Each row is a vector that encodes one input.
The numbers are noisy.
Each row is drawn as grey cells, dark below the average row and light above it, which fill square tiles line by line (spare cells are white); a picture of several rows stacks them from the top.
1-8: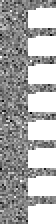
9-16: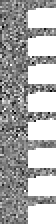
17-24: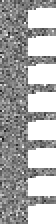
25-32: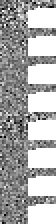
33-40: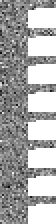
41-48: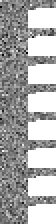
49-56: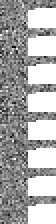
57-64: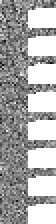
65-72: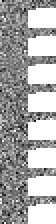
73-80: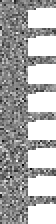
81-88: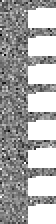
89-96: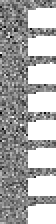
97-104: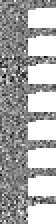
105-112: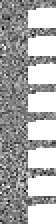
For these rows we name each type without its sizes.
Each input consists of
a node of a tree, together with a list of points on a line.
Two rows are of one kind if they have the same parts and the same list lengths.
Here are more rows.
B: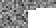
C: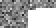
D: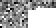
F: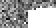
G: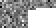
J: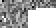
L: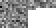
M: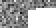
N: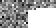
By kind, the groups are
B, D, F, N
C, G, L
J, M

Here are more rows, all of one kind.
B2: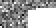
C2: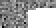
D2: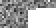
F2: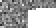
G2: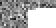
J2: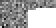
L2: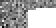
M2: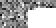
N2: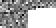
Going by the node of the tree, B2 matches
C2, J2 and L2.
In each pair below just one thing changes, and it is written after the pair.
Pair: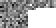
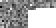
the place on the line in item 1 of the list
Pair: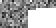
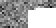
the place on the line in item 2 of the list
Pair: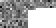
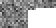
the place on the line in item 2 of the list
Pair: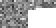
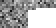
the node of the tree
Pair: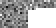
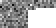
the place on the line in item 1 of the list
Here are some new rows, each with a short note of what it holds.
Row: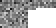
a node of a tree, together with the empty list
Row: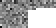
a node of a tree, together with the empty list
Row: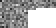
a node of a tree, together with the empty list
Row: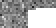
a node of a tree, together with a list of one item
